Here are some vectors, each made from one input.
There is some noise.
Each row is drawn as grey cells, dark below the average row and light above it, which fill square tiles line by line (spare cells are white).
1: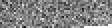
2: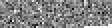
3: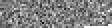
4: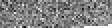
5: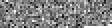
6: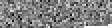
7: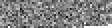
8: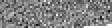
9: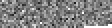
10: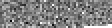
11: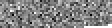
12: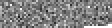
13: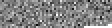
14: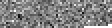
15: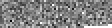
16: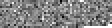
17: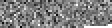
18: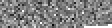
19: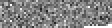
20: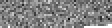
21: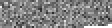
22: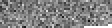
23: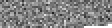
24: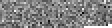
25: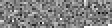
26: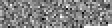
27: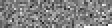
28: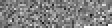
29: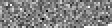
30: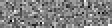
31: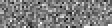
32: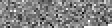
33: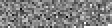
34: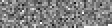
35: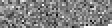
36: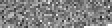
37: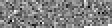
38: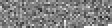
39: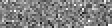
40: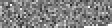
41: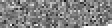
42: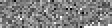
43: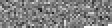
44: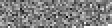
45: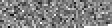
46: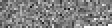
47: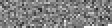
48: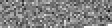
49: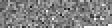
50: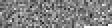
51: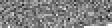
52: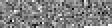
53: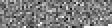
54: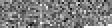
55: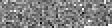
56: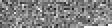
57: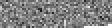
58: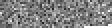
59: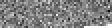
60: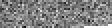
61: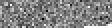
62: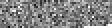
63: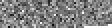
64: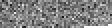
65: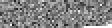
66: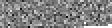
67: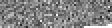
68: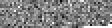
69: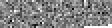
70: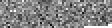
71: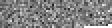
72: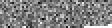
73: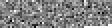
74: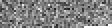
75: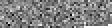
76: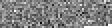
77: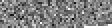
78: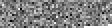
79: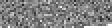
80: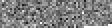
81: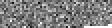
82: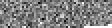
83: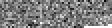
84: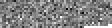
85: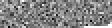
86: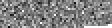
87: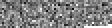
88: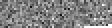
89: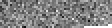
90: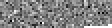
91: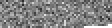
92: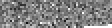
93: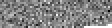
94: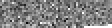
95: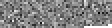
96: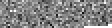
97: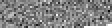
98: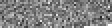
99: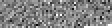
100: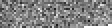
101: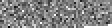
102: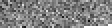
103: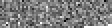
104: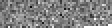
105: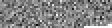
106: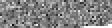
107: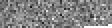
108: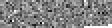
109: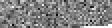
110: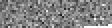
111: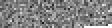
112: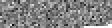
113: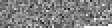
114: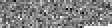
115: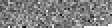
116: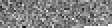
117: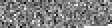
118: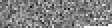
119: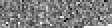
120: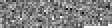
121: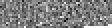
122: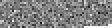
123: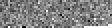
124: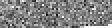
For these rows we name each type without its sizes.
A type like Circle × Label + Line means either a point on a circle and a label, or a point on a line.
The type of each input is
Label × Line.
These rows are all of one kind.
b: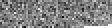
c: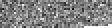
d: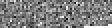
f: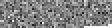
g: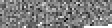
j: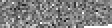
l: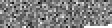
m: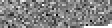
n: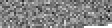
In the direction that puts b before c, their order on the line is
l, m, d, g, n, j, f, b, c.
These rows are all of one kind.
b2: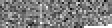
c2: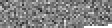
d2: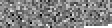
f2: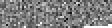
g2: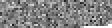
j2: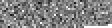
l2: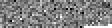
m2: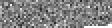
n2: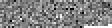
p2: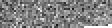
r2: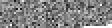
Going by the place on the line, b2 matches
l2 and r2.
